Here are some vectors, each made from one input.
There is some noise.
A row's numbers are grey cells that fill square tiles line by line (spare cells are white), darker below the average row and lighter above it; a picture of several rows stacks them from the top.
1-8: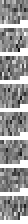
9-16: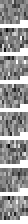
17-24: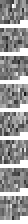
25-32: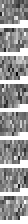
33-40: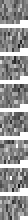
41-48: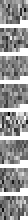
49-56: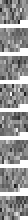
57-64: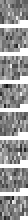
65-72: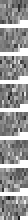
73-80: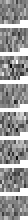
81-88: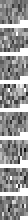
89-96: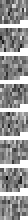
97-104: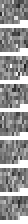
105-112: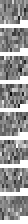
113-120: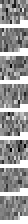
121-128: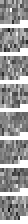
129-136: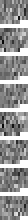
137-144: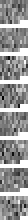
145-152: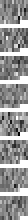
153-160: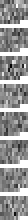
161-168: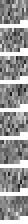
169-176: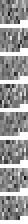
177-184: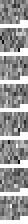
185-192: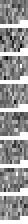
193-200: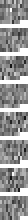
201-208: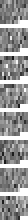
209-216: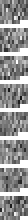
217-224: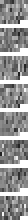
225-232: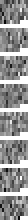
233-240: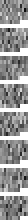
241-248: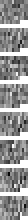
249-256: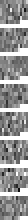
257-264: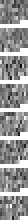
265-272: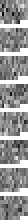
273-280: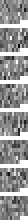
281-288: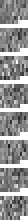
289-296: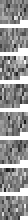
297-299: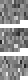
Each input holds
either a node of a 13-node tree, or four true/false values.
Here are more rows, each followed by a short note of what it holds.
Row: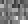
four true/false values
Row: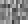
four true/false values
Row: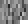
four true/false values
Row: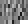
four true/false values
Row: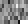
a node of a 13-node tree
